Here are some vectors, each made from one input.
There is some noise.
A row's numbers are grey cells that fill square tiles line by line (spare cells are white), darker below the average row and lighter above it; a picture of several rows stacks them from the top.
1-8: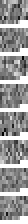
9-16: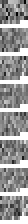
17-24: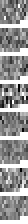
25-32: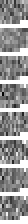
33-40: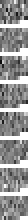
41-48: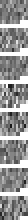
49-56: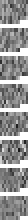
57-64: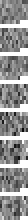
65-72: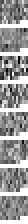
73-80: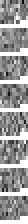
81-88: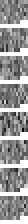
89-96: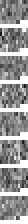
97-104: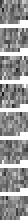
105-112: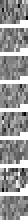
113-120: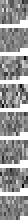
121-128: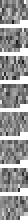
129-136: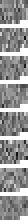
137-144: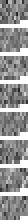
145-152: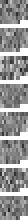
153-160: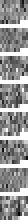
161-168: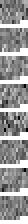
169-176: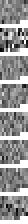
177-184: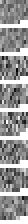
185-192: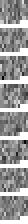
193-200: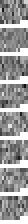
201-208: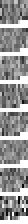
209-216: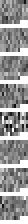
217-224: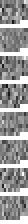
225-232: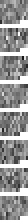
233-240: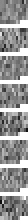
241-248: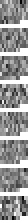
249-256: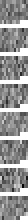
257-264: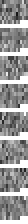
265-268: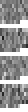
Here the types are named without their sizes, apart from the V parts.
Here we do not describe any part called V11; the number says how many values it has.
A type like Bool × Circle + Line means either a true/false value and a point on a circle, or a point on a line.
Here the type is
List((Label + Line) × V11).
